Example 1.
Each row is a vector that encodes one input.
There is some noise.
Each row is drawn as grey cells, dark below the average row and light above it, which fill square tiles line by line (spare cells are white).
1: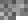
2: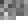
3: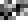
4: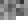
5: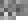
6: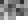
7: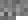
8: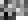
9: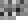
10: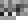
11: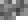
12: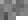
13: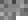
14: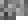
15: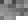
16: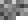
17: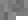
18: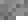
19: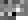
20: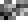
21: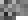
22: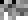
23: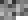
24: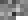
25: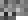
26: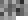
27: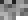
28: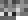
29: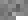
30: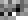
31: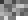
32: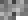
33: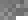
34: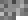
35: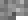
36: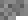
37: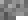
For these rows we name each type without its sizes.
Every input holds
a point on a line and a true/false value.
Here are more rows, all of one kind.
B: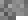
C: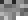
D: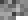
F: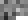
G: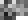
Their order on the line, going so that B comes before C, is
G, B, C, F, D.
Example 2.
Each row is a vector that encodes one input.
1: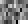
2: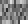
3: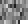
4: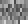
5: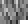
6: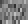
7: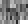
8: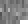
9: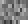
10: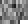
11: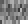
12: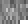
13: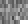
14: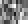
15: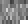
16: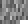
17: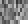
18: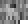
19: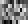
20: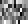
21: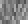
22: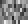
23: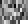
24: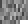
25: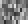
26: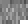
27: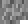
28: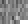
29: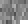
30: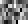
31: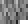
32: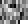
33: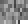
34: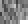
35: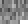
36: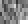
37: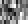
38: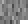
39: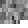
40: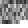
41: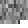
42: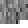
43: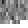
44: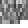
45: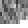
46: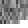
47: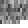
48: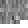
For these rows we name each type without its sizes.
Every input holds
a node of a tree and a true/false value.
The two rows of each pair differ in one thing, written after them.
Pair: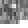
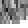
the true/false value
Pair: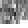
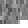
the node of the tree
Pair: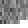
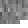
the node of the tree
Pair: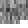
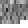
the true/false value
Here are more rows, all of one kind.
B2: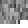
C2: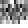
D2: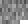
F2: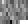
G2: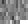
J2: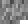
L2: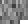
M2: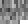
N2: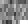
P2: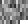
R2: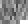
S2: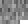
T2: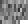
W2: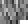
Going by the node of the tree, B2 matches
D2, M2 and S2.
